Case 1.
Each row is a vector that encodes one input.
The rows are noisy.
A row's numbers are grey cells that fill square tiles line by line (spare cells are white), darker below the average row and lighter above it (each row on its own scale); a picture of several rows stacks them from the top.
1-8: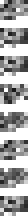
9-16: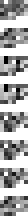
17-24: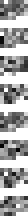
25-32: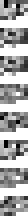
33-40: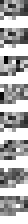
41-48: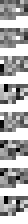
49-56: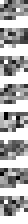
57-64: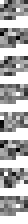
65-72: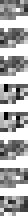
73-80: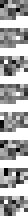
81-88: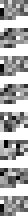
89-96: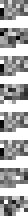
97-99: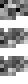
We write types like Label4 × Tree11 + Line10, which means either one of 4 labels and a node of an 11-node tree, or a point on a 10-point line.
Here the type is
Label8.
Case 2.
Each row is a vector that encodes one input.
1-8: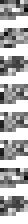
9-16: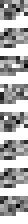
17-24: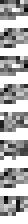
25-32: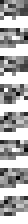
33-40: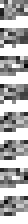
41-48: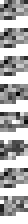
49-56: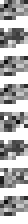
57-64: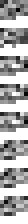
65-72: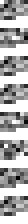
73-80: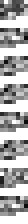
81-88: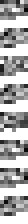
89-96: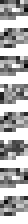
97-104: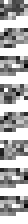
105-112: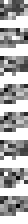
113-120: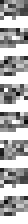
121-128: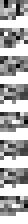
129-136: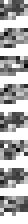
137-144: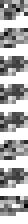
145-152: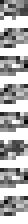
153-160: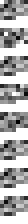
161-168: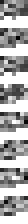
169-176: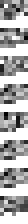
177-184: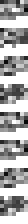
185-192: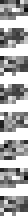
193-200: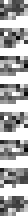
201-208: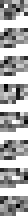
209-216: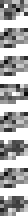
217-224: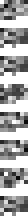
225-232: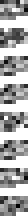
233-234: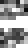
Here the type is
Label8.
